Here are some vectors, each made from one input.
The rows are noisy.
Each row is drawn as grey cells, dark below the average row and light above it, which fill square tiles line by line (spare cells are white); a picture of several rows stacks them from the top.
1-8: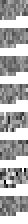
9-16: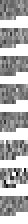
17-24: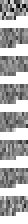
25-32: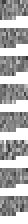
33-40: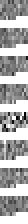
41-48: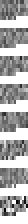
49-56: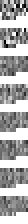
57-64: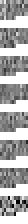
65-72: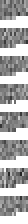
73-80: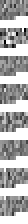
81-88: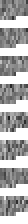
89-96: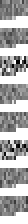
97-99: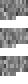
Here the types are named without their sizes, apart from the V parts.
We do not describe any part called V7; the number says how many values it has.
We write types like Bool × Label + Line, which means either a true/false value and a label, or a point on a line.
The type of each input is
(Bool × Bool × Bool × Bool + Unit) × V7 + Line.
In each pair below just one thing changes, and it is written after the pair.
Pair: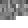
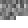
the value of V7
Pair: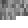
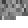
one of the four true/false values
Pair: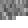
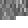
one of the four true/false values
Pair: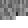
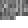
one of the four true/false values
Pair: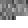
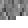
one of the four true/false values
